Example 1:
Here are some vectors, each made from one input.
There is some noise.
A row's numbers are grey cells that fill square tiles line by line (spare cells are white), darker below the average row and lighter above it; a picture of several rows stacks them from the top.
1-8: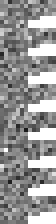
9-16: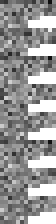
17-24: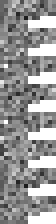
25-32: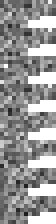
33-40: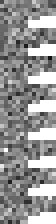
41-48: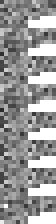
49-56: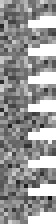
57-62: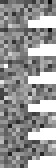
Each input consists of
one of 9 labels.
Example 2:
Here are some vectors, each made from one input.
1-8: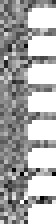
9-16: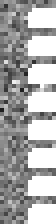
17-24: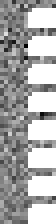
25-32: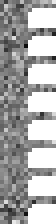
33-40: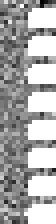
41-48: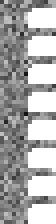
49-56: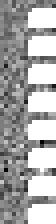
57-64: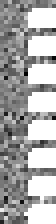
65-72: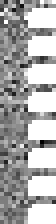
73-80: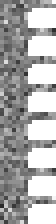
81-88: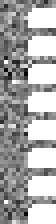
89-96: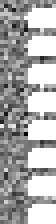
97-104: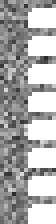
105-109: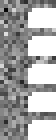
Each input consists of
a point on an 8-point circle.
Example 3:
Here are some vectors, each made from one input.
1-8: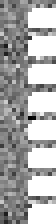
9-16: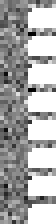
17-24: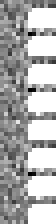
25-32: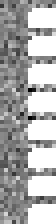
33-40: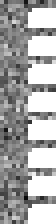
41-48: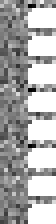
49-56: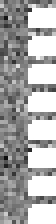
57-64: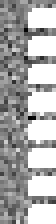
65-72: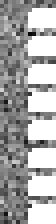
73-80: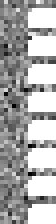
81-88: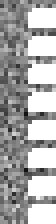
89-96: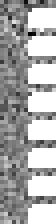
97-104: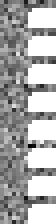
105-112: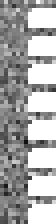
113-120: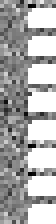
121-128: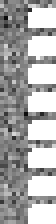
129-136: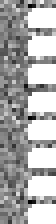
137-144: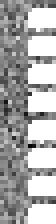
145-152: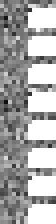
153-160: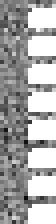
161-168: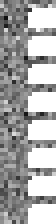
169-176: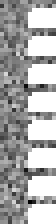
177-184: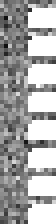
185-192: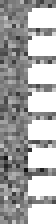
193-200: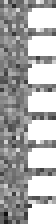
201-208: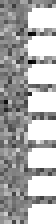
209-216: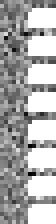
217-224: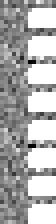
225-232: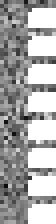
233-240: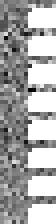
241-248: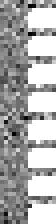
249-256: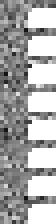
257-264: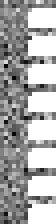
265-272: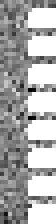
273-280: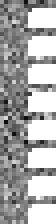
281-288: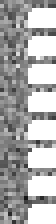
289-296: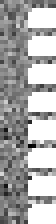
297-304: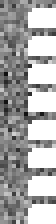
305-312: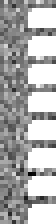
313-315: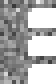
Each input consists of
either a fixed value, or a node of an 8-node tree.
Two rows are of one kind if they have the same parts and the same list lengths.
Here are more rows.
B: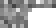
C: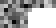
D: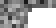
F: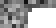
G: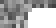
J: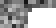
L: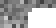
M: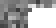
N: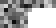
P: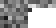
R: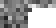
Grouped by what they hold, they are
B, D, F, G, J, L, M, P, R
C, N

